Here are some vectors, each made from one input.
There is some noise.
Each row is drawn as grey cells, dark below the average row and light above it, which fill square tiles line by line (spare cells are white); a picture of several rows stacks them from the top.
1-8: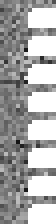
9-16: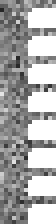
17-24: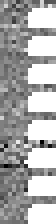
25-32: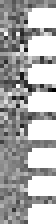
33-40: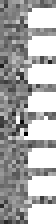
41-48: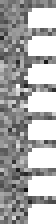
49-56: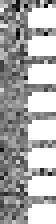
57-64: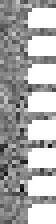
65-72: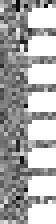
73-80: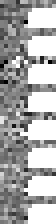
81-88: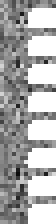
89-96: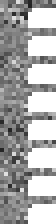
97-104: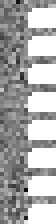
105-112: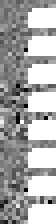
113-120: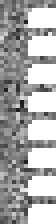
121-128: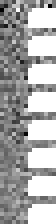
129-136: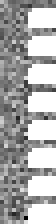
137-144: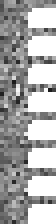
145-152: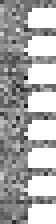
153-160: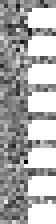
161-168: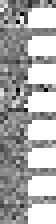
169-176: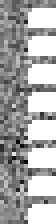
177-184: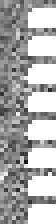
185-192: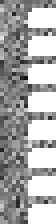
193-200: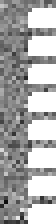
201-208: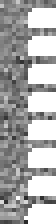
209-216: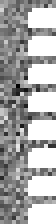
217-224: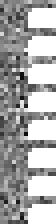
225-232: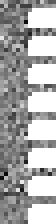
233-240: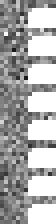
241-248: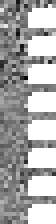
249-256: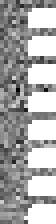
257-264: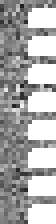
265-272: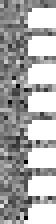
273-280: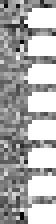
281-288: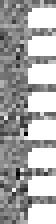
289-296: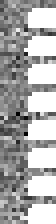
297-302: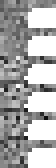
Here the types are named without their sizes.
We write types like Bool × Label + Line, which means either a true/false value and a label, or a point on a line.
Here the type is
Circle + List(Line).
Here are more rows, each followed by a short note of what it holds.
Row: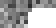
a list of two items
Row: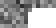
a list of two items
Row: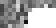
a list of two items
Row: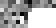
a list of two items
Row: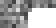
a list of two items
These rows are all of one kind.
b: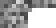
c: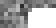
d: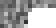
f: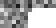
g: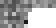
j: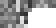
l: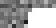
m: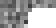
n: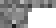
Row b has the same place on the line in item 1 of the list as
j and l.
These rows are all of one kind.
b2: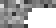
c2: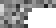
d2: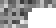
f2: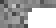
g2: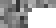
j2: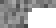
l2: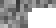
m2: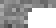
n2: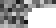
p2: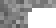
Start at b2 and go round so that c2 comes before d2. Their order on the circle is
b2, n2, f2, l2, j2, g2, c2, m2, p2, d2.
